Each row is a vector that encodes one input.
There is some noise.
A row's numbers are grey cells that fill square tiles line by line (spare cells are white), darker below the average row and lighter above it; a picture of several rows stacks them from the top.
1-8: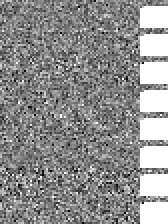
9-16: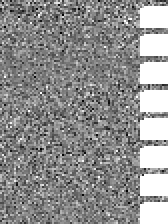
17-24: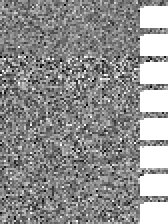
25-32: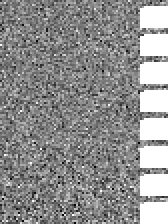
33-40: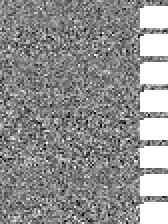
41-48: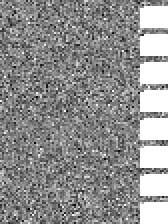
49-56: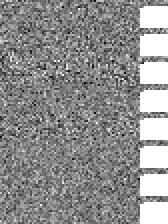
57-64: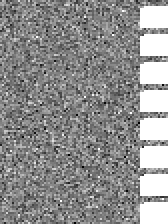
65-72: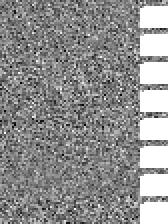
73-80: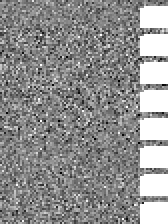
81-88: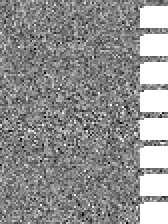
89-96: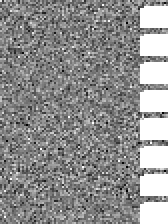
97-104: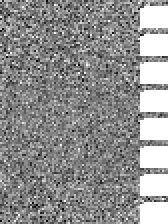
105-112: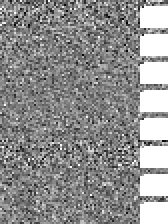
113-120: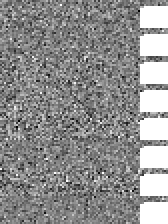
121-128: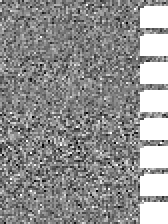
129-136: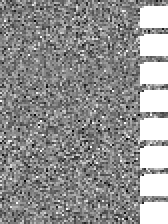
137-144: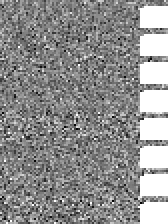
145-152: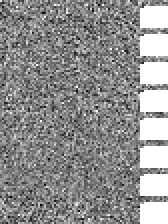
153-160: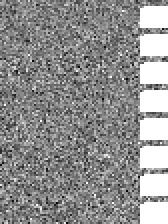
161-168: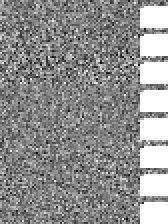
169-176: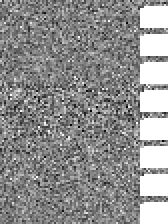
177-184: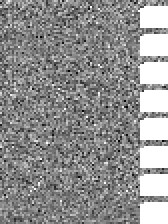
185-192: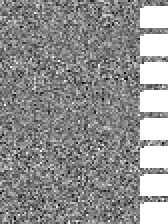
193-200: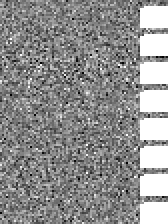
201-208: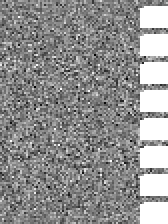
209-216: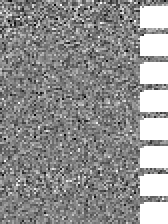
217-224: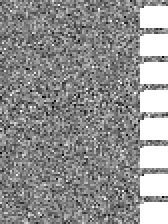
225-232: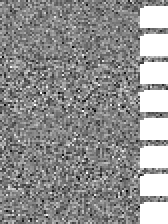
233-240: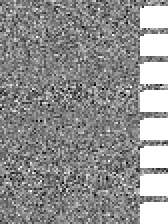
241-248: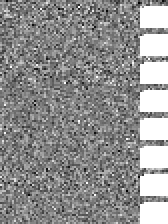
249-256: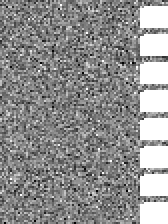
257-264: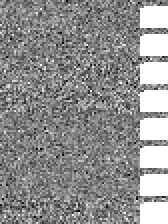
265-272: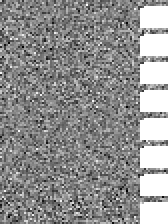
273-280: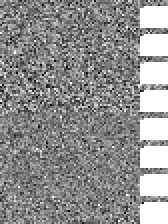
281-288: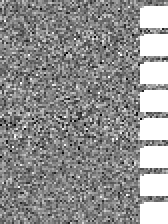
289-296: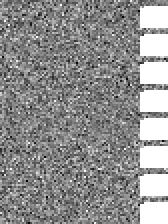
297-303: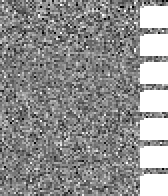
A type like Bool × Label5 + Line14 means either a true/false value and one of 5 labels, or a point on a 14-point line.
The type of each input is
Circle6 × (Line11 + Line14) + Circle10.
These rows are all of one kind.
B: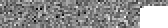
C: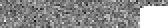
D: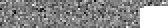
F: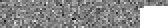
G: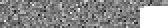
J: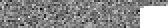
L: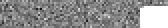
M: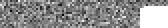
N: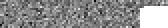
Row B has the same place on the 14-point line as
F, L and M.
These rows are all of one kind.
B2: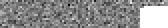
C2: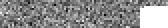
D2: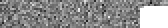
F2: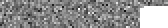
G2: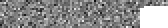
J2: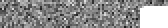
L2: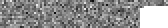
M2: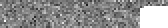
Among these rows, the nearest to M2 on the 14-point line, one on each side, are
B2 and D2.
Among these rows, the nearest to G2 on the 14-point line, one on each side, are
D2 and J2.
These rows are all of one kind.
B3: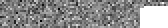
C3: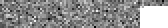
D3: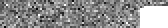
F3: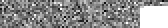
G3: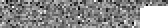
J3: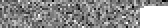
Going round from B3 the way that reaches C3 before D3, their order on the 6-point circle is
B3, F3, C3, J3, G3, D3.
